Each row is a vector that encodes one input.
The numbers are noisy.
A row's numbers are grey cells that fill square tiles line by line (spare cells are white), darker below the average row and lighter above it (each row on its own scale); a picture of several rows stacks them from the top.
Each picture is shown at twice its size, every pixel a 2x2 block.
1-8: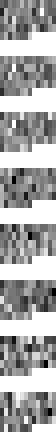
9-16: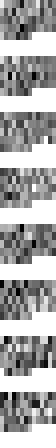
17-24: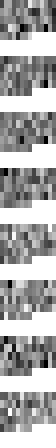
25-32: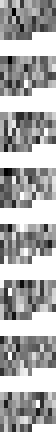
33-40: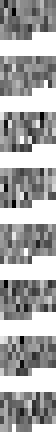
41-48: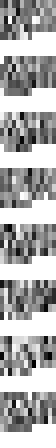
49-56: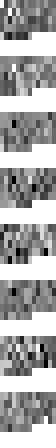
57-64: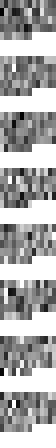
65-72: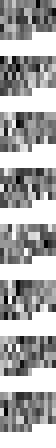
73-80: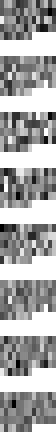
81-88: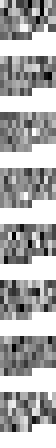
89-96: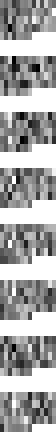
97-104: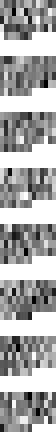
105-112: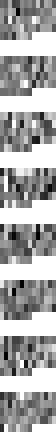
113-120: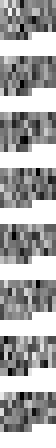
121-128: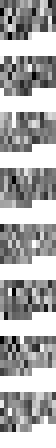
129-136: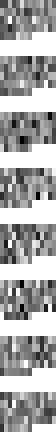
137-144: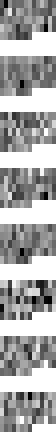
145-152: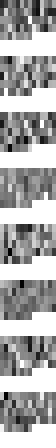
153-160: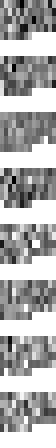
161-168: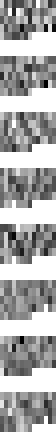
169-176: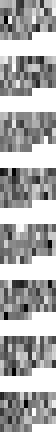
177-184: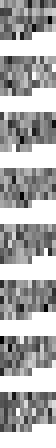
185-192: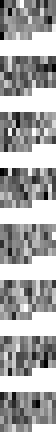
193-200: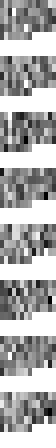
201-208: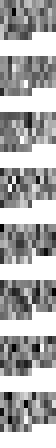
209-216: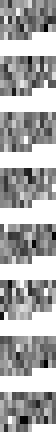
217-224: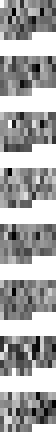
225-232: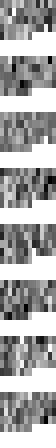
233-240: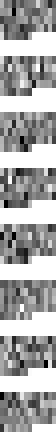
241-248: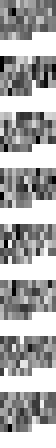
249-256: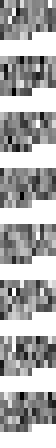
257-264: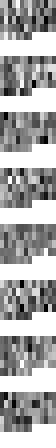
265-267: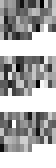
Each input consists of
either a point on a 9-point line and a true/false value, or a point on a 12-point line.
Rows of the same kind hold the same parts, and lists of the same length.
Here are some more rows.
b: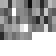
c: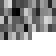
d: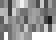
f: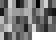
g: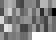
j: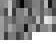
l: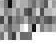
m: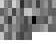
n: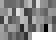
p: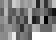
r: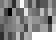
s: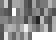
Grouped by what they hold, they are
b, d, l, r, s
c, f, g, j, m, n, p

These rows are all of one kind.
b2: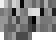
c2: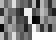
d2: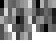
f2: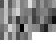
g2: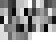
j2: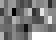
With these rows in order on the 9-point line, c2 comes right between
d2 and j2.
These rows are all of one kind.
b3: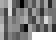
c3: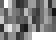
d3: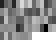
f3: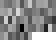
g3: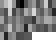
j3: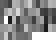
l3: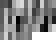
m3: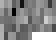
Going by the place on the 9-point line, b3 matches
d3 and m3.
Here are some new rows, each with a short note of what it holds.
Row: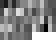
a point on a 9-point line and a true/false value
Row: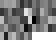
a point on a 9-point line and a true/false value
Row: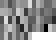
a point on a 9-point line and a true/false value
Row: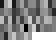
a point on a 9-point line and a true/false value
